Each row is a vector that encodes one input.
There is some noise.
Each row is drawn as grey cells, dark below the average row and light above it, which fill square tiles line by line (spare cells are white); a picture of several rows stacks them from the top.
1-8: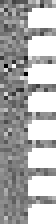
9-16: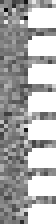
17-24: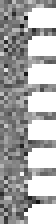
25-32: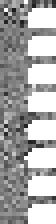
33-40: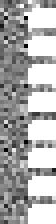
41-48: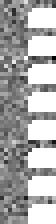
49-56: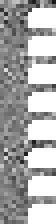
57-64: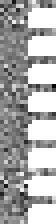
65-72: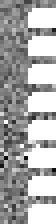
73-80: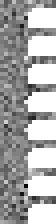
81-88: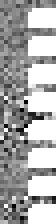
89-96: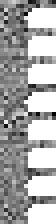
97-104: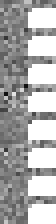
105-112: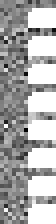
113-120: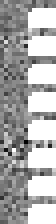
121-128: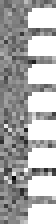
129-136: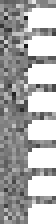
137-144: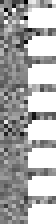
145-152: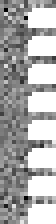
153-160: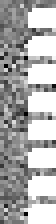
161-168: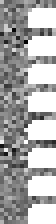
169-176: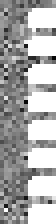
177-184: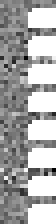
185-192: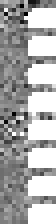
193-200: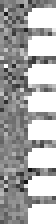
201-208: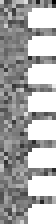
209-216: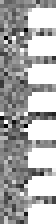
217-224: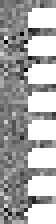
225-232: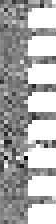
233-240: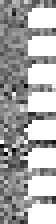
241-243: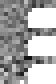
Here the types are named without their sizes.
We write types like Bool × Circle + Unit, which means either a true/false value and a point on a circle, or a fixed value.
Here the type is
List(Line).
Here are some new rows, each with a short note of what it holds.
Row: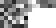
the empty list
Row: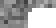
a list of two items
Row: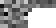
the empty list
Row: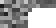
the empty list
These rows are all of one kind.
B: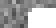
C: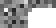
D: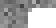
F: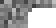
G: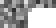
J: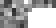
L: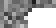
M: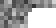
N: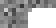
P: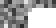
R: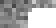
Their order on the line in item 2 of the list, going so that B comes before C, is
M, G, B, N, C, D, R, P, F, J, L.
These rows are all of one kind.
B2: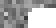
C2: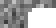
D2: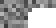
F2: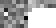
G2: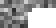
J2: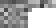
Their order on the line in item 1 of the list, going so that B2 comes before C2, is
J2, G2, B2, F2, C2, D2.
